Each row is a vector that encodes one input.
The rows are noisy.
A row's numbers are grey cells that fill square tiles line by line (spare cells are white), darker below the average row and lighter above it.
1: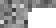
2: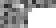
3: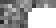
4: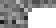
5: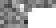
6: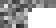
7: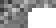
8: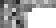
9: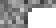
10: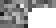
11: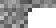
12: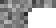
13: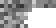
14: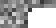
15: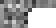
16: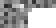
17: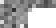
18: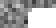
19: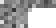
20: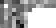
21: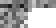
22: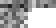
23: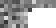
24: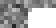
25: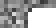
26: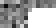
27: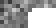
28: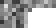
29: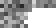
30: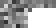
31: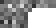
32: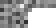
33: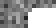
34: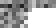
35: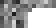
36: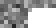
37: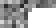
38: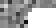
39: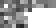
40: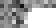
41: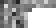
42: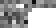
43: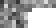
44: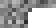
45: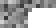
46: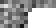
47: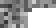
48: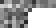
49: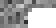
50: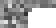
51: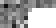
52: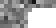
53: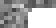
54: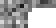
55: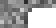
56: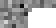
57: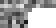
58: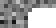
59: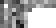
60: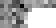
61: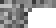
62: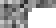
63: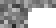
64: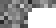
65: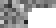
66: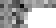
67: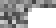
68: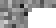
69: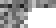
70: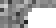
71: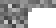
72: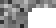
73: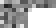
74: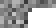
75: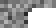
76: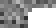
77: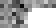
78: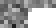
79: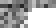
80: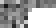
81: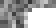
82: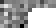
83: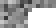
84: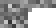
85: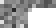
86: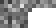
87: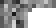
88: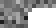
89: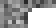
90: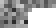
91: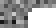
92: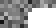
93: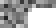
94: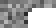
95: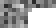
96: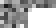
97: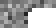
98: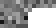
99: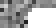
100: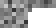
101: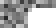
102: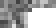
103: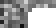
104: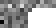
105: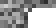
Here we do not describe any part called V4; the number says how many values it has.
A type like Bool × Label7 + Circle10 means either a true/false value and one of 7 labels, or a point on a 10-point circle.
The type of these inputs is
(Bool × Circle5 + Unit) × Line5 × V4.
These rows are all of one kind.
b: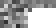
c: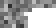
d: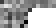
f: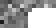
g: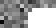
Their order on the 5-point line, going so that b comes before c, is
b, c, g, f, d.
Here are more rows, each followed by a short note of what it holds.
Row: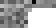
a point on a 5-point circle, a point on a 5-point line, a true/false value and a value of V4
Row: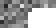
a point on a 5-point circle, a point on a 5-point line, a true/false value and a value of V4
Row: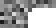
a point on a 5-point circle, a point on a 5-point line, a true/false value and a value of V4
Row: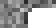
a point on a 5-point circle, a point on a 5-point line, a true/false value and a value of V4
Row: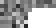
a point on a 5-point line and a value of V4
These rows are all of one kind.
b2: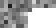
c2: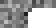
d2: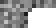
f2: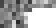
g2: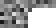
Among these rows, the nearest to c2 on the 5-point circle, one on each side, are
d2 and g2.
